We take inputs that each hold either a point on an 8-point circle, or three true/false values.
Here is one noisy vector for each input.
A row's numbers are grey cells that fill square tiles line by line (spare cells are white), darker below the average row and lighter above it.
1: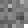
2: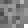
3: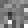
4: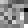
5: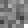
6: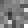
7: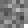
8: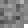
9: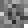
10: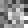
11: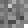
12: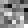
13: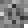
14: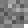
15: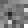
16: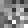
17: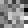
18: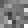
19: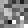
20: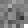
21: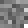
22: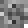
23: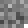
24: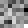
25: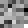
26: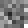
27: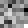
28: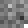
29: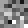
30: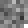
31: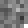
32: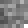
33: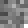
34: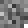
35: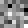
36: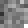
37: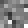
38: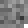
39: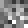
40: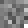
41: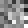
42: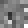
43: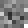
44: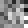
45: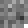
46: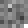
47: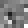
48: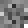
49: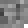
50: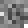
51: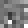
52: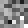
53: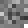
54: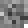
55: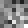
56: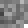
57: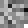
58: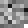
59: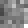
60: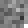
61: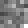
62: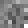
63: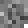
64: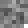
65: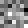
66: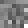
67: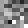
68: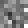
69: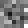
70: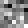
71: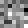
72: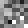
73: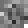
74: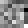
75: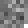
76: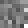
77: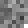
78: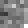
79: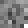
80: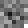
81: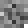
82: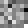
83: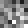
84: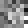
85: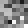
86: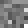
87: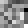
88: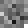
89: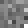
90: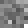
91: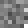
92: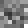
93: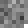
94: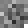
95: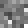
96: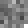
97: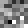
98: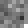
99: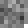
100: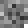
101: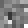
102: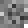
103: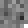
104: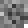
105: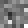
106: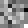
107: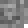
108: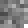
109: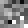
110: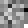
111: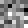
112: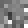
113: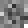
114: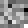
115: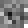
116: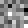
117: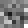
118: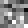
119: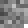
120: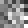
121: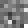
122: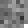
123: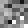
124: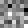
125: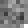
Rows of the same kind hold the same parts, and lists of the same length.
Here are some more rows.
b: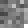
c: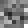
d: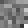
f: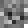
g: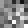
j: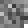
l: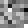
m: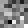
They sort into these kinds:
b, c, d, f, j
g, l, m

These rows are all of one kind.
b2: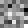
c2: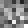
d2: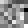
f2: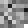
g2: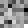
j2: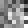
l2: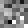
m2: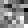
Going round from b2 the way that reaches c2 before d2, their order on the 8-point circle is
b2, j2, c2, l2, m2, d2, f2, g2.
